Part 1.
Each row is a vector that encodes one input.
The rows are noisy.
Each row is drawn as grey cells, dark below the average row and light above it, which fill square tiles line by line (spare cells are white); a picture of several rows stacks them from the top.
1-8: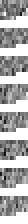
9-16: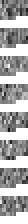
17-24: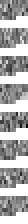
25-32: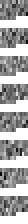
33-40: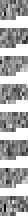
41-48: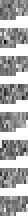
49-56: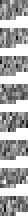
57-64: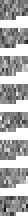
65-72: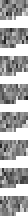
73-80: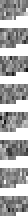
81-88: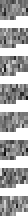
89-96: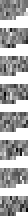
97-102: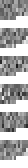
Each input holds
a point on an 8-point line, together with either a point on a 9-point line, or three true/false values.
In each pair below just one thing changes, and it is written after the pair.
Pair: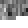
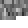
one of the three true/false values
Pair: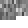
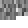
the place on the 8-point line
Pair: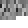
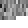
one of the three true/false values
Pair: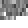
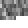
one of the three true/false values
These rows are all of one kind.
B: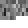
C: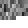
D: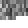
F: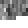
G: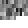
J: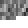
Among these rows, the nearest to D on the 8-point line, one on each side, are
F and G.
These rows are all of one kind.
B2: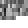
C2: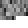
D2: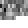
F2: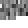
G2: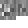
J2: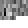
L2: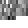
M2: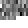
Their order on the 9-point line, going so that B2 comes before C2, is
D2, B2, G2, J2, M2, F2, C2, L2.
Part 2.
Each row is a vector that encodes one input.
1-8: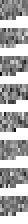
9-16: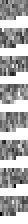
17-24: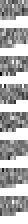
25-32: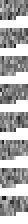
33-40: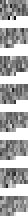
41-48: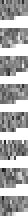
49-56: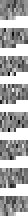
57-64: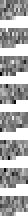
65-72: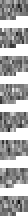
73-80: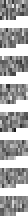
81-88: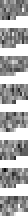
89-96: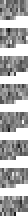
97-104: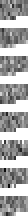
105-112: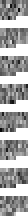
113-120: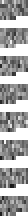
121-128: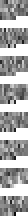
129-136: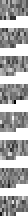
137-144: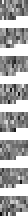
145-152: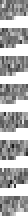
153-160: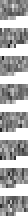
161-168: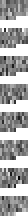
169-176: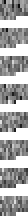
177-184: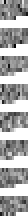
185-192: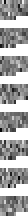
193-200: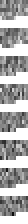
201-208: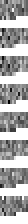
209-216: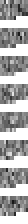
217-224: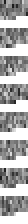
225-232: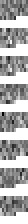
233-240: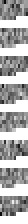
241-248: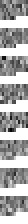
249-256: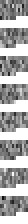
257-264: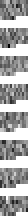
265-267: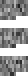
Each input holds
either one of 9 labels, or a node of a 20-node tree and four true/false values.
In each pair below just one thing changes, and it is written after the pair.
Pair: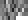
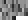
the node of the tree
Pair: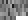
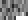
one of the four true/false values
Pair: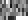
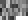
one of the four true/false values
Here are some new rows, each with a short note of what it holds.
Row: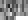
one of 9 labels
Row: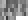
one of 9 labels
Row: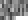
a node of a 20-node tree and four true/false values
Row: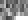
one of 9 labels
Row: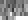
one of 9 labels
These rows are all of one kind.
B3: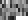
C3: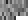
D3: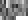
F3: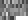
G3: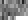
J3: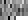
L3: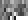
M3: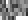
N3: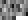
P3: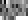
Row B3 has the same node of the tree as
D3, F3, M3 and P3.
